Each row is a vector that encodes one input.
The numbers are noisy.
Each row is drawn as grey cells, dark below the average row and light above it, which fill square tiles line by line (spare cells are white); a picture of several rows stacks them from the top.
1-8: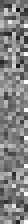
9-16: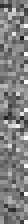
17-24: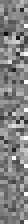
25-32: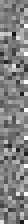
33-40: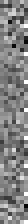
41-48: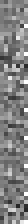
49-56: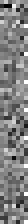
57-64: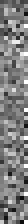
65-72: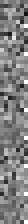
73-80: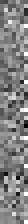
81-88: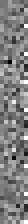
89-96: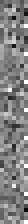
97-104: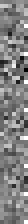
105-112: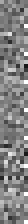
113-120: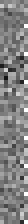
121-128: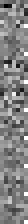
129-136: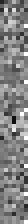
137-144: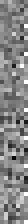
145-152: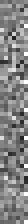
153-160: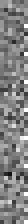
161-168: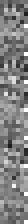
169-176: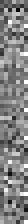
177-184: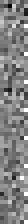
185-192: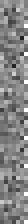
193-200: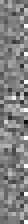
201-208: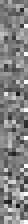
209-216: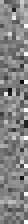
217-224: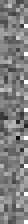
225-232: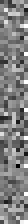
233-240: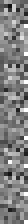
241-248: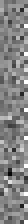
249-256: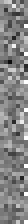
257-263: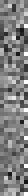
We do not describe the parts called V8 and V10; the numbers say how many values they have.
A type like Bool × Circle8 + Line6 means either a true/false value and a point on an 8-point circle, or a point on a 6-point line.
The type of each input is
Bool × (Tree13 + Unit) + V8 × V10.
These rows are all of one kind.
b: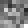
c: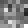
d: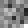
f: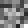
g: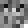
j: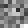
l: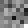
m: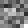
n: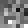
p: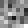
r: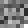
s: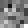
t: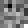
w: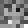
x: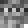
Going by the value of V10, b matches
d, l, s and x.
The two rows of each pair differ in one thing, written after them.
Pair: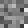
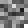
the node of the tree
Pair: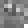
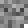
the true/false value
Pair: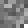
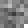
the true/false value
